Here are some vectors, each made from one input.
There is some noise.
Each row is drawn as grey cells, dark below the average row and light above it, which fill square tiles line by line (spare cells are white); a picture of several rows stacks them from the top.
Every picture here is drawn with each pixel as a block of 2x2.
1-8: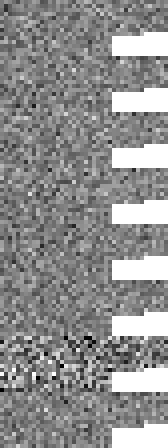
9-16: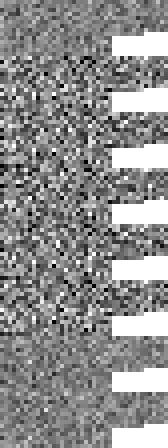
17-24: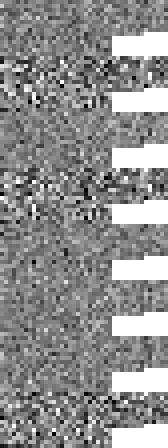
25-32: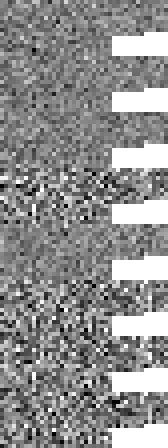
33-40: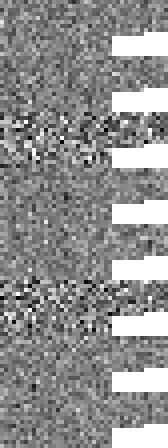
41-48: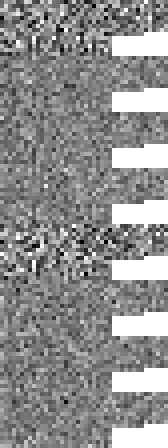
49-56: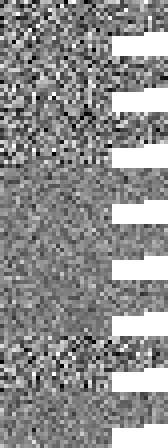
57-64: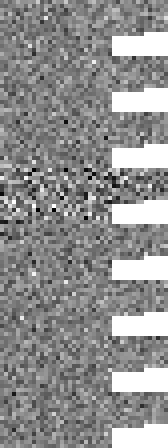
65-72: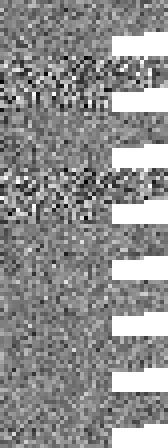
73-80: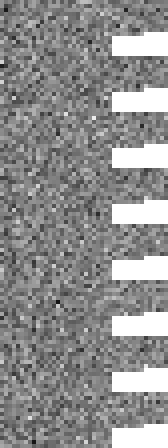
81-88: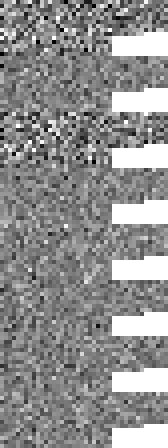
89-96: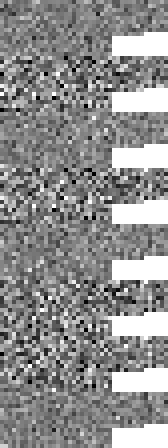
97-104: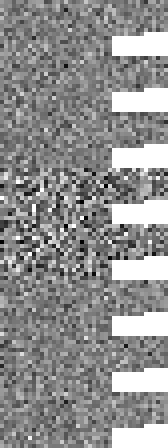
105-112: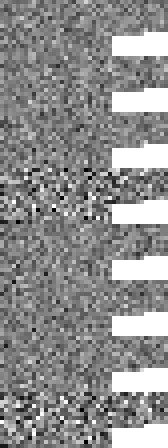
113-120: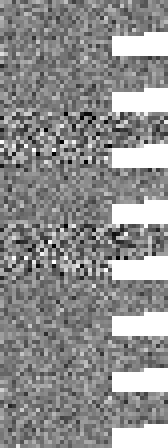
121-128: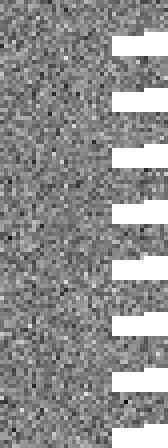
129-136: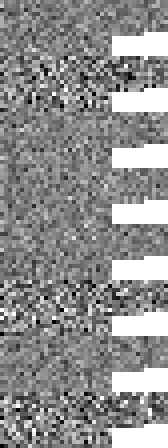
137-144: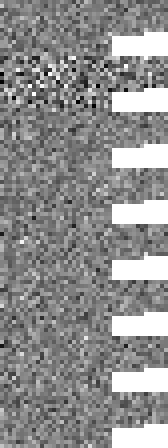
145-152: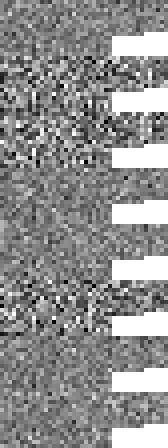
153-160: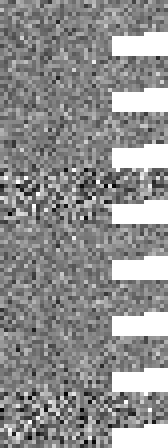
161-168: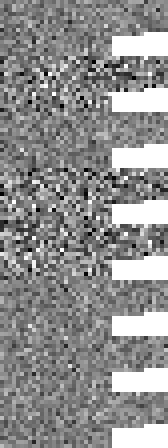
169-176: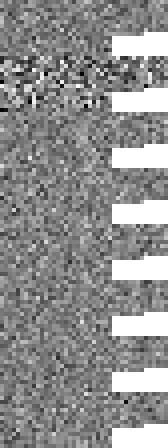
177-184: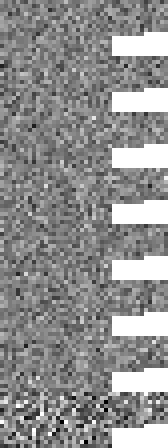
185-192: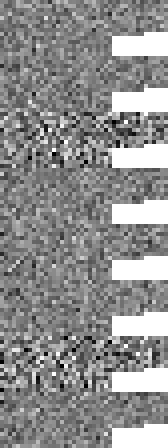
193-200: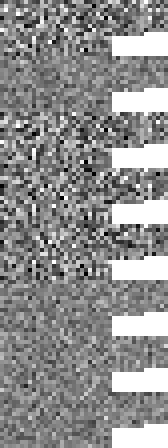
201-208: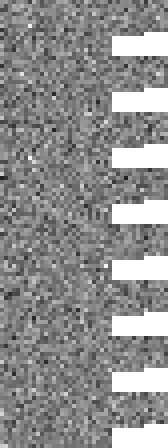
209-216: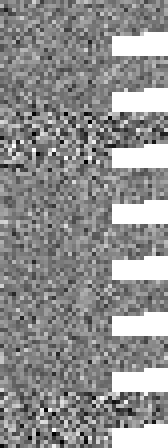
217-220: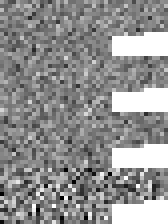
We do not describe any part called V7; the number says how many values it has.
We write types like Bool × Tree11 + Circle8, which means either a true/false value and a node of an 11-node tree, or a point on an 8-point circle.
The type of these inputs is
Bool × Line5 × (Line6 + Line9) + Label6 × V7.
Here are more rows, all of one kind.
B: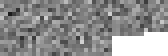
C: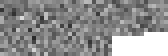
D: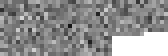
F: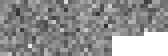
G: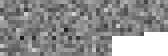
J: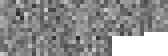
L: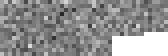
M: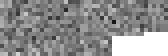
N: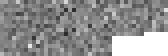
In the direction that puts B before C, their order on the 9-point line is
B, J, F, L, N, G, C, D, M.
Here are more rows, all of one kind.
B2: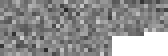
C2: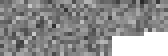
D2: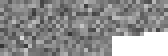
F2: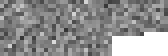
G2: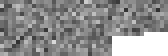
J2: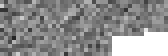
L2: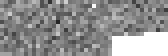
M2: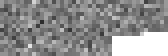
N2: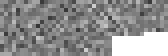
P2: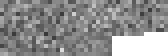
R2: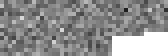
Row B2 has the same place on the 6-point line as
C2, F2 and G2.
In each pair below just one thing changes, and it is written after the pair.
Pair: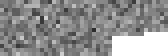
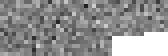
the true/false value
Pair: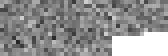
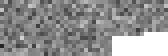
the place on the 5-point line
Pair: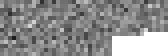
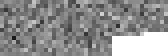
the place on the 5-point line
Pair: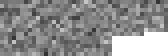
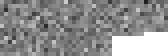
the place on the 6-point line
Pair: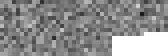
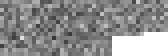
the place on the 5-point line
